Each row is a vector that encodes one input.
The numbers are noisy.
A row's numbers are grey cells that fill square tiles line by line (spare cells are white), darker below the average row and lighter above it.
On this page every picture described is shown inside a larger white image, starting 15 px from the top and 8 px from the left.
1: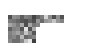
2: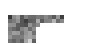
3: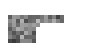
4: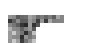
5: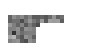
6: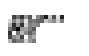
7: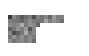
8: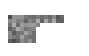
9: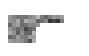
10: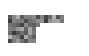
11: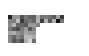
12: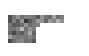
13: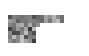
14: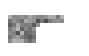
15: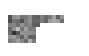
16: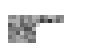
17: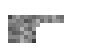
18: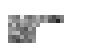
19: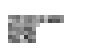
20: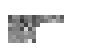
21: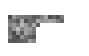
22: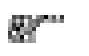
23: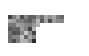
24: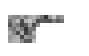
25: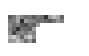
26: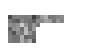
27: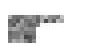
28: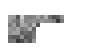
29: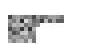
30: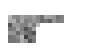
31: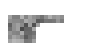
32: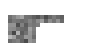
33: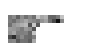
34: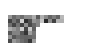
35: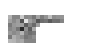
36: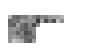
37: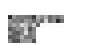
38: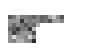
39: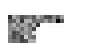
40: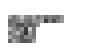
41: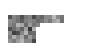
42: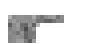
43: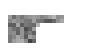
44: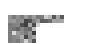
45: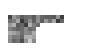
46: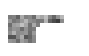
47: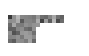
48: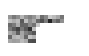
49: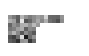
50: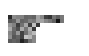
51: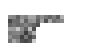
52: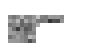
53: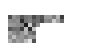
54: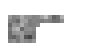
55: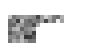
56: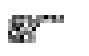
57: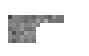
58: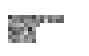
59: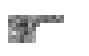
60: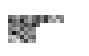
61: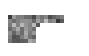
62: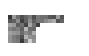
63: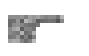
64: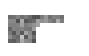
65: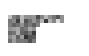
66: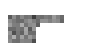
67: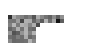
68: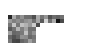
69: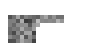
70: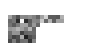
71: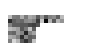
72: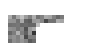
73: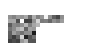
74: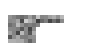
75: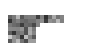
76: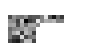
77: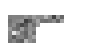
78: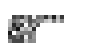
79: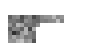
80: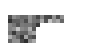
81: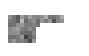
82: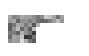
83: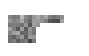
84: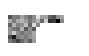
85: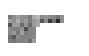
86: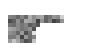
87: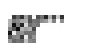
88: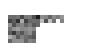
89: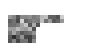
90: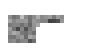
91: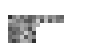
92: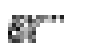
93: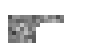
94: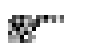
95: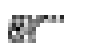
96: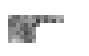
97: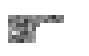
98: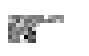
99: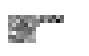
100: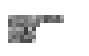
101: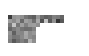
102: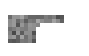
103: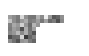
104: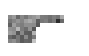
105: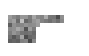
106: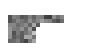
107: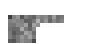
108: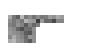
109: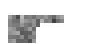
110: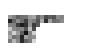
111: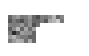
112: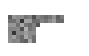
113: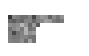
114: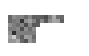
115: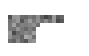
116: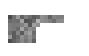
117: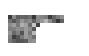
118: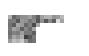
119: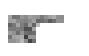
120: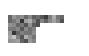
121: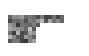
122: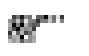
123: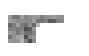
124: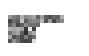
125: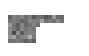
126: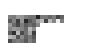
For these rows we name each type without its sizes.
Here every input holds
a list of items, each a point on a line and a true/false value.
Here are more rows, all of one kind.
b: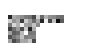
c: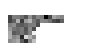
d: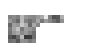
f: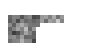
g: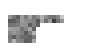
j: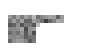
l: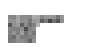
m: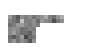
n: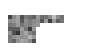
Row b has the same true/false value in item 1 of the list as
c, f and n.
